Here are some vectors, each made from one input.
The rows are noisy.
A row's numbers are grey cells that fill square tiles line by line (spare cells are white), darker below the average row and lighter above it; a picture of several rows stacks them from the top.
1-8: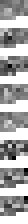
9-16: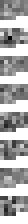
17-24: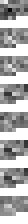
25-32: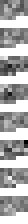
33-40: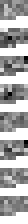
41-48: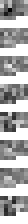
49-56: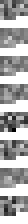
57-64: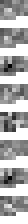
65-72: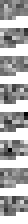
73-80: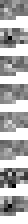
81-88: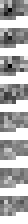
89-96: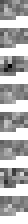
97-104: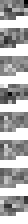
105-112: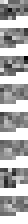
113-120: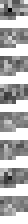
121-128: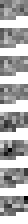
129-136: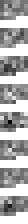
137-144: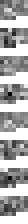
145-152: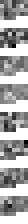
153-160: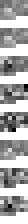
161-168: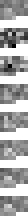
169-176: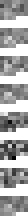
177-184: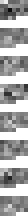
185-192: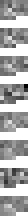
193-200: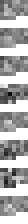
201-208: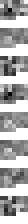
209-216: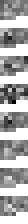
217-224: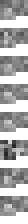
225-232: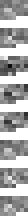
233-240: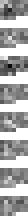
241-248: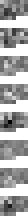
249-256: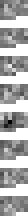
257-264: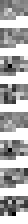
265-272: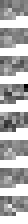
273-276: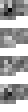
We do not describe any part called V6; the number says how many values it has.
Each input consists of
either a fixed value, or a node of a 9-node tree, or three true/false values and a value of V6.
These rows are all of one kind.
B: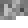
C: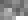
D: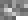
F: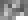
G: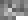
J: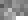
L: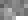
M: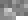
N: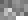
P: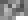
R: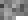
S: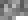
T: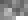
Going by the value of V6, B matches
F, P and S.
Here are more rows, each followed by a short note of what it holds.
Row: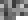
a node of a 9-node tree
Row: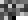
a fixed value
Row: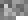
three true/false values and a value of V6
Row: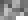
three true/false values and a value of V6
